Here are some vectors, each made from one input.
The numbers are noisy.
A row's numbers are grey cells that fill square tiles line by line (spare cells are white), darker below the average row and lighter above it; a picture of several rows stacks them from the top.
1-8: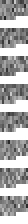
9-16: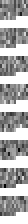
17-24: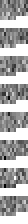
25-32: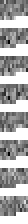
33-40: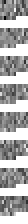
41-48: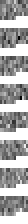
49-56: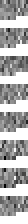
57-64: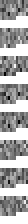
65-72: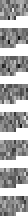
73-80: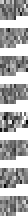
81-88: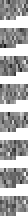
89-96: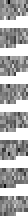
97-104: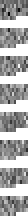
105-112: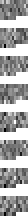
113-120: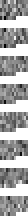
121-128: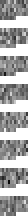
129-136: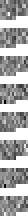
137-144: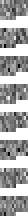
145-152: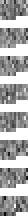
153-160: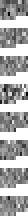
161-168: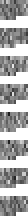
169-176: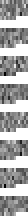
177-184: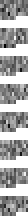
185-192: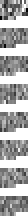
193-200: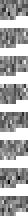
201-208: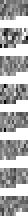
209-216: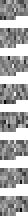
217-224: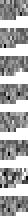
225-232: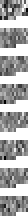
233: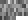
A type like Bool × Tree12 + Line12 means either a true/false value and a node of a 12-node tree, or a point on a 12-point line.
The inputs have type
(Circle6 + Label4) × Label4 + Unit.
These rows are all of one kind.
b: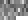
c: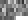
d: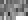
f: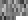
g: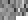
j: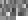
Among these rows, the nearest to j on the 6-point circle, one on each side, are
b and g.
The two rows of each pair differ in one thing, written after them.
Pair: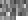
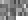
the place on the 6-point circle
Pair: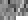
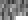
the label
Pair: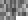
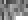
the label
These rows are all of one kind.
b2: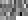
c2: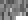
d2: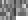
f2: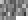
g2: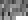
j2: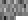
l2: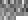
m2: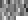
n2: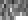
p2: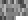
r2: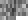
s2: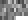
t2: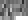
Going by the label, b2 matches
d2, f2 and r2.
